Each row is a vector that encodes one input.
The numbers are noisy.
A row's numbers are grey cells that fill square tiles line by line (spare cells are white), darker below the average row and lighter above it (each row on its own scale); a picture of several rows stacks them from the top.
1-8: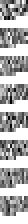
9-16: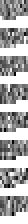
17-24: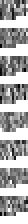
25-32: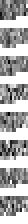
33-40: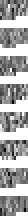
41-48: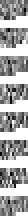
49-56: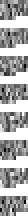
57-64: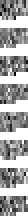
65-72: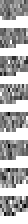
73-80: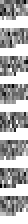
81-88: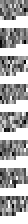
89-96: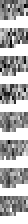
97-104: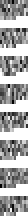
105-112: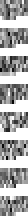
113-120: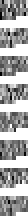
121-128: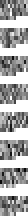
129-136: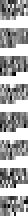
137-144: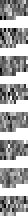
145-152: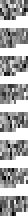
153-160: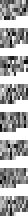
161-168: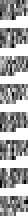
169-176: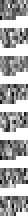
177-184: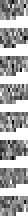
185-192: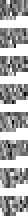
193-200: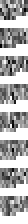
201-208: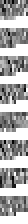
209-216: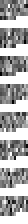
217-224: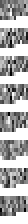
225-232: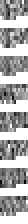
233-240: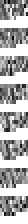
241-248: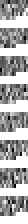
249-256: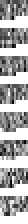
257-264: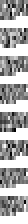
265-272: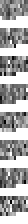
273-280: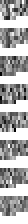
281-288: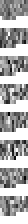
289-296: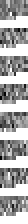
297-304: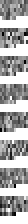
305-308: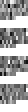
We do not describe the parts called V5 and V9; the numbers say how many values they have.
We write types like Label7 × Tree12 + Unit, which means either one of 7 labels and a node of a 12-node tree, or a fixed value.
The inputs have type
Line8 × V5 + List3(Bool × V9).
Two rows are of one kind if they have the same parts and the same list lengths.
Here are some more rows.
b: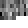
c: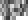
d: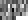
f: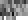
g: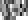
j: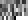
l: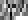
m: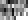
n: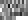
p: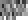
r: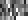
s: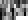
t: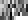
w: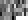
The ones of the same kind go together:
b, r
c, g
d, f, j, m, p, s, w
l, t
n

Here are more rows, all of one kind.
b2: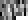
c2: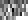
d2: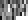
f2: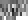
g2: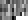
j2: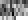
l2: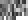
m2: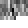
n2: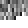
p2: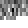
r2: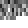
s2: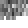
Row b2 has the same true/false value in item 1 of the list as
j2, l2 and m2.
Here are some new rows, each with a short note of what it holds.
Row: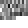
the empty list
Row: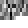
a point on an 8-point line and a value of V5
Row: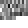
the empty list
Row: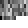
a list of three items
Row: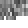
a list of two items
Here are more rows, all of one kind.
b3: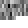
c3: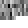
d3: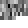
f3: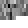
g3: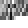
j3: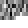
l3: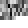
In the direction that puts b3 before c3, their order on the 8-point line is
f3, g3, l3, j3, d3, b3, c3.
